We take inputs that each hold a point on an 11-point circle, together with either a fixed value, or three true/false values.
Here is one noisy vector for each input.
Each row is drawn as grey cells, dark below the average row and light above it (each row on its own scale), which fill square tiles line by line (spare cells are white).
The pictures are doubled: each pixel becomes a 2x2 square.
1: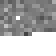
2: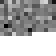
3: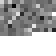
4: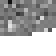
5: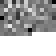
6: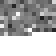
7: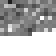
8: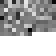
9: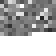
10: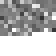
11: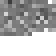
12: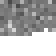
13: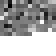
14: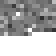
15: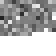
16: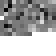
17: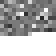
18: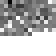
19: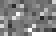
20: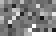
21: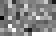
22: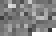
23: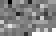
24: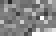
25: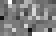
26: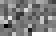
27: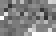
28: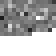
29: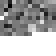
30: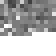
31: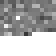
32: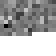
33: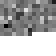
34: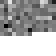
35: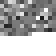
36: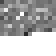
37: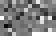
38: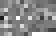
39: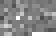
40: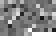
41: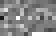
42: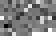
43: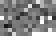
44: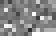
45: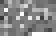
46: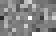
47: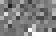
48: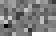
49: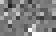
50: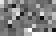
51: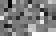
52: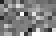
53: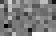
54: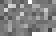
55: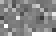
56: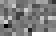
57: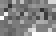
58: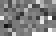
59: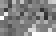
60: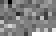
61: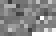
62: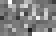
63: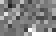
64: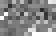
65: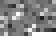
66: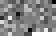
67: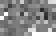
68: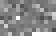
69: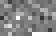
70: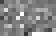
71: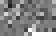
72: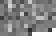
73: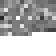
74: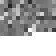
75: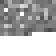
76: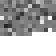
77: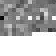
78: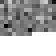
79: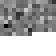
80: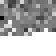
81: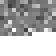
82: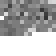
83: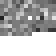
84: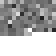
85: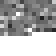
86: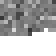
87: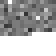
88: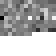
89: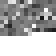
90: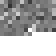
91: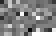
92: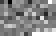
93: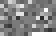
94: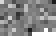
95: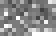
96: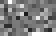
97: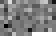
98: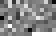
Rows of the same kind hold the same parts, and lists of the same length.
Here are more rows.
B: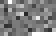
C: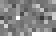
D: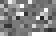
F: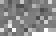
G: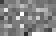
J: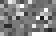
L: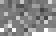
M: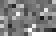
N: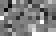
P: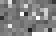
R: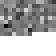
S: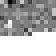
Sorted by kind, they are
B, D, J, M, N, R
C, F, G, L, P, S

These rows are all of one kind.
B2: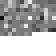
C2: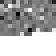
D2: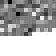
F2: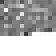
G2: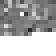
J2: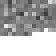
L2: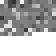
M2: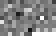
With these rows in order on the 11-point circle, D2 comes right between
J2 and M2.
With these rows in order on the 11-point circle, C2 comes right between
G2 and M2.
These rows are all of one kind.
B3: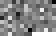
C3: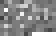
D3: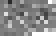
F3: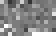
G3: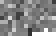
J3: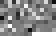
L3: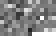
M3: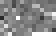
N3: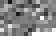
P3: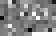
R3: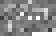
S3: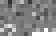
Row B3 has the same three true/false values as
F3, J3, M3 and S3.
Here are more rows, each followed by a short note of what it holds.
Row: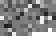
a point on an 11-point circle
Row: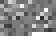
a point on an 11-point circle
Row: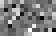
a point on an 11-point circle
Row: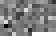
a point on an 11-point circle
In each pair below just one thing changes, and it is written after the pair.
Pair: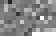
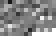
one of the three true/false values
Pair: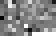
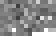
the place on the 11-point circle
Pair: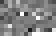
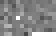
the place on the 11-point circle
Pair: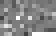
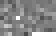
one of the three true/false values
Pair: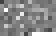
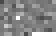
the place on the 11-point circle
